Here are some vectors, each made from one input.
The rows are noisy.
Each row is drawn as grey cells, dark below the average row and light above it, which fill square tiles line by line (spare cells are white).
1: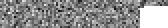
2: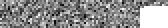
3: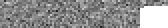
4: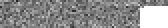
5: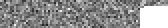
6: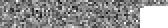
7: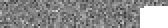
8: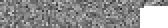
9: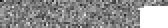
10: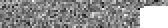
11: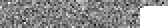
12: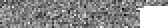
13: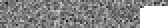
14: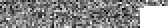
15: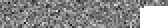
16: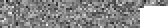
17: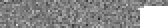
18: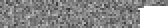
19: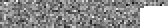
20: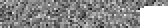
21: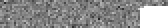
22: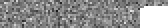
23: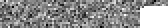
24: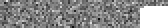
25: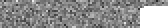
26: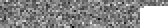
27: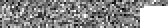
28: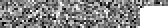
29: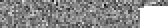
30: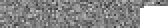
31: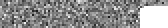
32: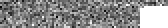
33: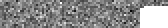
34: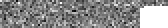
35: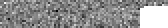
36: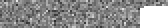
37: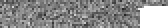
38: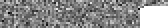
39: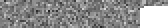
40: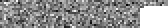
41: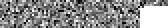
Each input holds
either one of 5 labels, or three true/false values.
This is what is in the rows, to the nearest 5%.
About 40% of them hold one of 5 labels. The rest hold three true/false values.
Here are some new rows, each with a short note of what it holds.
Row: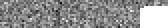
one of 5 labels
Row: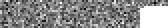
three true/false values
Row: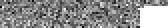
three true/false values
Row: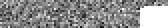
one of 5 labels
